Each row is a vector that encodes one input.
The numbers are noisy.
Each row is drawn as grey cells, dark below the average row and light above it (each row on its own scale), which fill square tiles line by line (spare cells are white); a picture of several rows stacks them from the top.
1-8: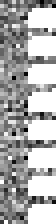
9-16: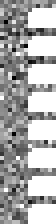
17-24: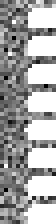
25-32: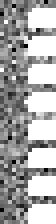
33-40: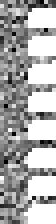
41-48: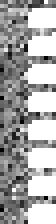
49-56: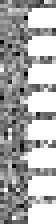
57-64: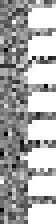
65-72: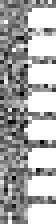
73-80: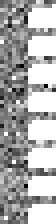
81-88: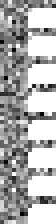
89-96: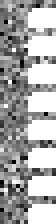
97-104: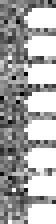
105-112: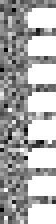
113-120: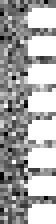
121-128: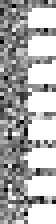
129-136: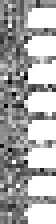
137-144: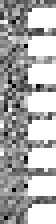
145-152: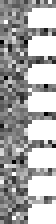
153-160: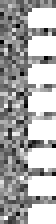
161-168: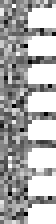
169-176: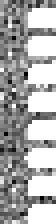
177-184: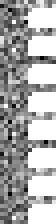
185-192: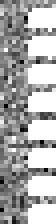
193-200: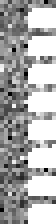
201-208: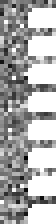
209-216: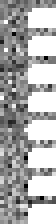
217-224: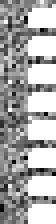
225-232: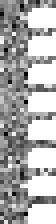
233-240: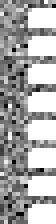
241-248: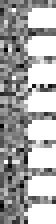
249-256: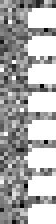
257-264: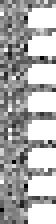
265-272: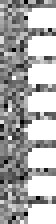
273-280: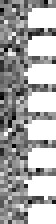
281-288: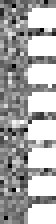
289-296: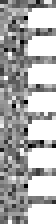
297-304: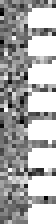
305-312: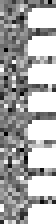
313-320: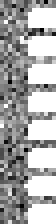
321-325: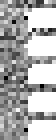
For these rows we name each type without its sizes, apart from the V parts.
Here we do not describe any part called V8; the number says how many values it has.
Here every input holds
a list of items, each a true/false value and a value of V8.
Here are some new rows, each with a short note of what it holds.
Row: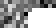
a list of two items
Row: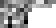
a list of one item
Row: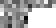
a list of one item
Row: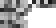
the empty list
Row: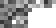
a list of one item
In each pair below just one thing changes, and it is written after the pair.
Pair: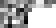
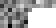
the value of V8 in item 1 of the list
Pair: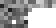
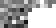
the value of V8 in item 1 of the list
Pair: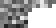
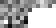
the true/false value in item 1 of the list
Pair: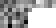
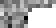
the value of V8 in item 1 of the list
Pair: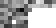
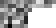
the true/false value in item 1 of the list
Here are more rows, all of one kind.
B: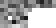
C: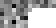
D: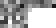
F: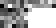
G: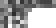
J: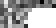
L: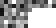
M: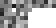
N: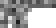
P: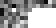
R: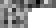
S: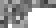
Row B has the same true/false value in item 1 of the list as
C, L, M and P.
